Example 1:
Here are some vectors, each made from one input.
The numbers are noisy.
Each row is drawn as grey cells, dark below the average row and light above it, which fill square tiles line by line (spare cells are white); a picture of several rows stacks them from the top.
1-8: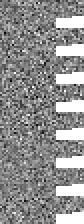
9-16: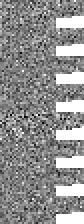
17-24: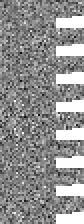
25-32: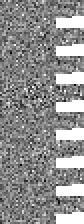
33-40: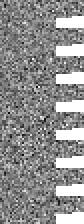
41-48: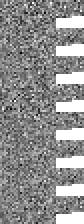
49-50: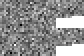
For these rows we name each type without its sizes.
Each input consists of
a label.
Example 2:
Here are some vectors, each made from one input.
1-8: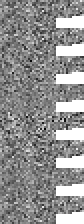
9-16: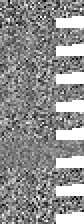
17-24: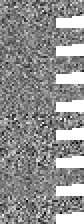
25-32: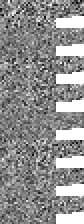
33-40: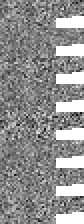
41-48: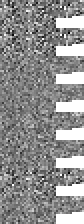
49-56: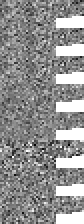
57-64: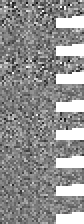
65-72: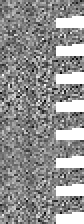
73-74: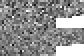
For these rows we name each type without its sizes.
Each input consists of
a point on a line.
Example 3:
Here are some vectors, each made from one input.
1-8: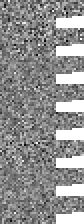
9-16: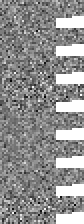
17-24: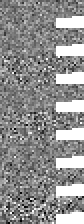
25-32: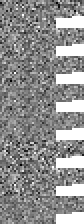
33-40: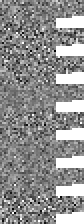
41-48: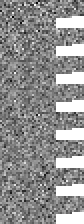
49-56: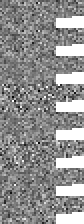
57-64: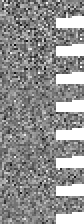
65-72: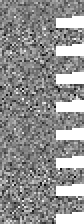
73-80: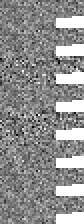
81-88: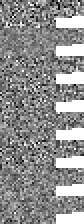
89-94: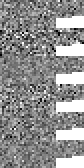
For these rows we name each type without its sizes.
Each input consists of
a label.
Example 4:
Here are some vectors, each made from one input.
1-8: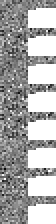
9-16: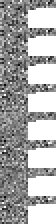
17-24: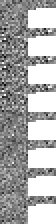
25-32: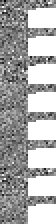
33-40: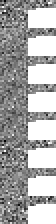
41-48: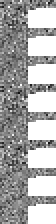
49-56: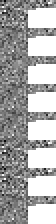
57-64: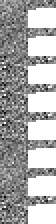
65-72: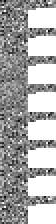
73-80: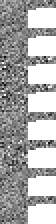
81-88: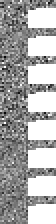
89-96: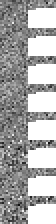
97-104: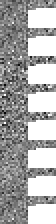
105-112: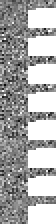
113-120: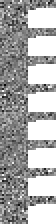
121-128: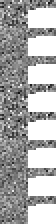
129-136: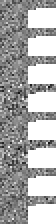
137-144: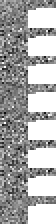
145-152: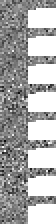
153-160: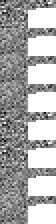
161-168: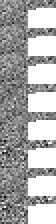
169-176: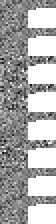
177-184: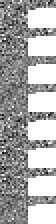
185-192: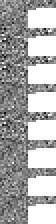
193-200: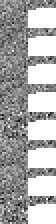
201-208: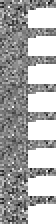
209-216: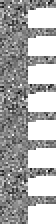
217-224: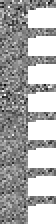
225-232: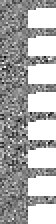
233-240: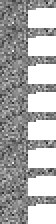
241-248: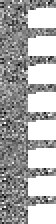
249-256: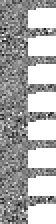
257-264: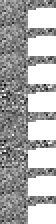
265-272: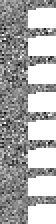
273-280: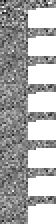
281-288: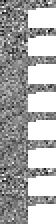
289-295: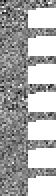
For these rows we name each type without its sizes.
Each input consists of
a point on a line.
